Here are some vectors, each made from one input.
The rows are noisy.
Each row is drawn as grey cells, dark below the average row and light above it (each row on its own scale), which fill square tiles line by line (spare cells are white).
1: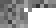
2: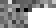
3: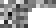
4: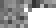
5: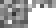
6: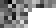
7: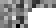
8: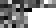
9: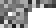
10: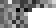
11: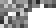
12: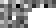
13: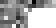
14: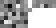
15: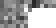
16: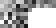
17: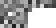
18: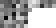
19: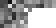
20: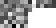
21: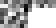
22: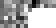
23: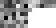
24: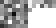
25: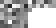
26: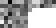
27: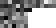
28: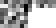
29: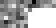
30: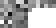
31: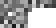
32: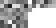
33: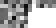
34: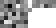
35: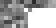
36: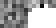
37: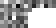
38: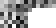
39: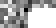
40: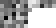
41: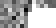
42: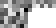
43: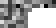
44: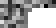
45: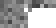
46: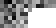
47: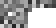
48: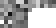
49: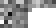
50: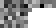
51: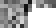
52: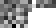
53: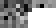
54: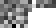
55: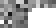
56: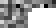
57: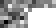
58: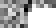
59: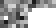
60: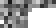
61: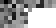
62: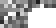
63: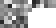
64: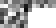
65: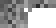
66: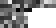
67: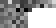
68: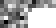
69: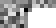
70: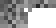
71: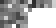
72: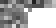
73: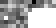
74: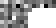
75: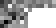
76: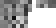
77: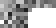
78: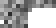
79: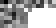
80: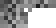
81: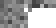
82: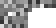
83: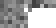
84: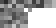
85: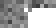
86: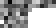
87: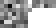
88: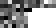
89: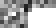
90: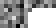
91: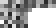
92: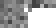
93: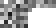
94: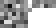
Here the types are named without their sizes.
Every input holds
a label, together with either a fixed value, or three true/false values.
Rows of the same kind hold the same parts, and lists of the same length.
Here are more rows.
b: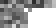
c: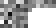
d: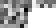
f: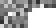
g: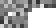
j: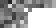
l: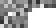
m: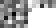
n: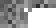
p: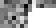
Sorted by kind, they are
b, c, d, j, m, p
f, g, l, n

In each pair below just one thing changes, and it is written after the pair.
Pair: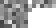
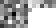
one of the three true/false values
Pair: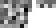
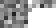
the label
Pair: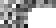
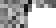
the label
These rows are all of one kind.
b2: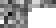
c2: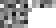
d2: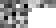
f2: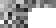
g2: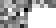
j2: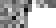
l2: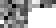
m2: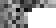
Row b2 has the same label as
f2 and l2.
